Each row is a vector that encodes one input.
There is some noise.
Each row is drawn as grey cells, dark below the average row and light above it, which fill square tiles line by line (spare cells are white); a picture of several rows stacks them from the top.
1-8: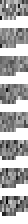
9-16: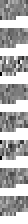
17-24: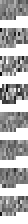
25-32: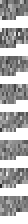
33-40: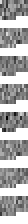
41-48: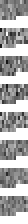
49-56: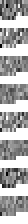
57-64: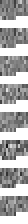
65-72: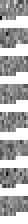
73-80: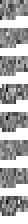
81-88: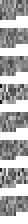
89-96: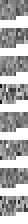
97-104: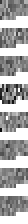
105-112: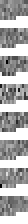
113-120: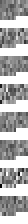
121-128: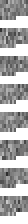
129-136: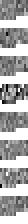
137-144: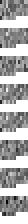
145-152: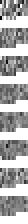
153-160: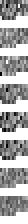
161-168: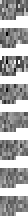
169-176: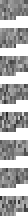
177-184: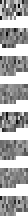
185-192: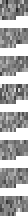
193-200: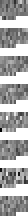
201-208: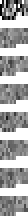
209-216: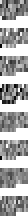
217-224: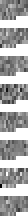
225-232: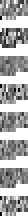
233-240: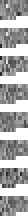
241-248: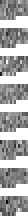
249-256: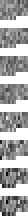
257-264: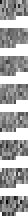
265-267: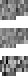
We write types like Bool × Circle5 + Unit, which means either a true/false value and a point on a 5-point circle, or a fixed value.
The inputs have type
Bool × Bool × Bool × Bool.
